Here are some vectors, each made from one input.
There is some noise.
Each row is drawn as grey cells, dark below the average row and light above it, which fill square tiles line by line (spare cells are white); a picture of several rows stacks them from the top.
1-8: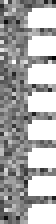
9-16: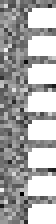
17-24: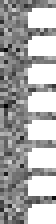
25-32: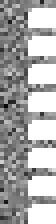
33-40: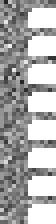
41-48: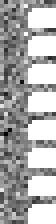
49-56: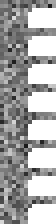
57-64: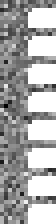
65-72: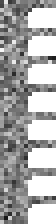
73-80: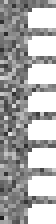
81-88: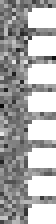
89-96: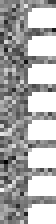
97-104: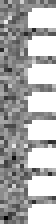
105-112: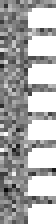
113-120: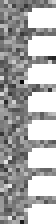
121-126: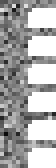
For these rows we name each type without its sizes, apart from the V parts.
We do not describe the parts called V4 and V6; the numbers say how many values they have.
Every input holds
a point on a line, together with either a true/false value and a value of V6, or a value of V4.
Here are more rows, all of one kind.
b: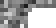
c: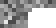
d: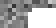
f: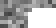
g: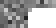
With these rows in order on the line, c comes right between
f and g.
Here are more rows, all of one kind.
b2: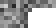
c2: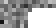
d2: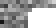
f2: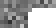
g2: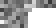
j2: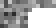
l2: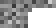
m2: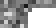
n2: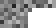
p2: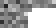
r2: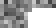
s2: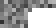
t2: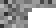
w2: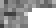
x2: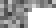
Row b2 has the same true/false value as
f2, g2, m2 and t2.
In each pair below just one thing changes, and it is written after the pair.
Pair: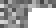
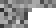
the place on the line
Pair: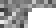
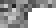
the place on the line
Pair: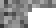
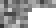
the value of V6
